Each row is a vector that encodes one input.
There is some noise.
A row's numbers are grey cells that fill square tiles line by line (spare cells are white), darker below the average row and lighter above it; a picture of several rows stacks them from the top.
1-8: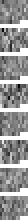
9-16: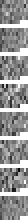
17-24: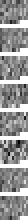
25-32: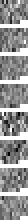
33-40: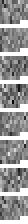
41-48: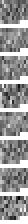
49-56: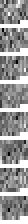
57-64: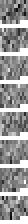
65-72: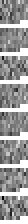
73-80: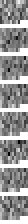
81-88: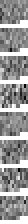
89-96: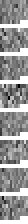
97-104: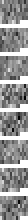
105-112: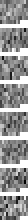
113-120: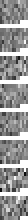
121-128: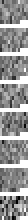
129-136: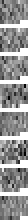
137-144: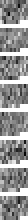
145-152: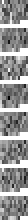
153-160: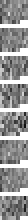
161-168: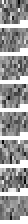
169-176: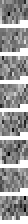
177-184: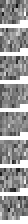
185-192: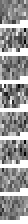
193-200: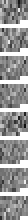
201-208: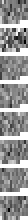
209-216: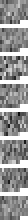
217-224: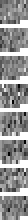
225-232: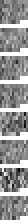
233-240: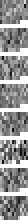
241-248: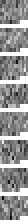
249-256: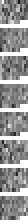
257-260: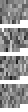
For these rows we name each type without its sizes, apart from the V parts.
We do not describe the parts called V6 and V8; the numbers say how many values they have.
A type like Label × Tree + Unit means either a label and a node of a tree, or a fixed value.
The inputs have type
Line × (Line + V6) + Tree × V8.
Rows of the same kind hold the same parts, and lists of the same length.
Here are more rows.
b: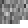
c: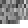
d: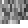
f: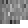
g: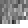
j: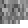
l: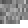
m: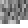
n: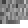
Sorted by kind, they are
b, c, f, l, n
d, m
g, j

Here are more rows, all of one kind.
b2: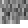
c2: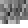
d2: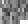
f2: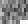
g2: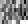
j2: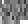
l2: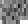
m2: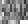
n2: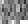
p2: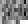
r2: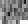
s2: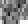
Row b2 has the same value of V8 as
d2, p2 and s2.
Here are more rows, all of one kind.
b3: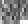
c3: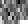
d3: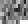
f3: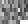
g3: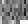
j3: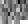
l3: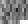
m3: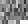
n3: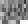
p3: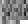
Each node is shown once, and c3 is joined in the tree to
g3 and j3.
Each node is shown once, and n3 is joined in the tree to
d3 and f3.
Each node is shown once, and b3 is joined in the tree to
d3.
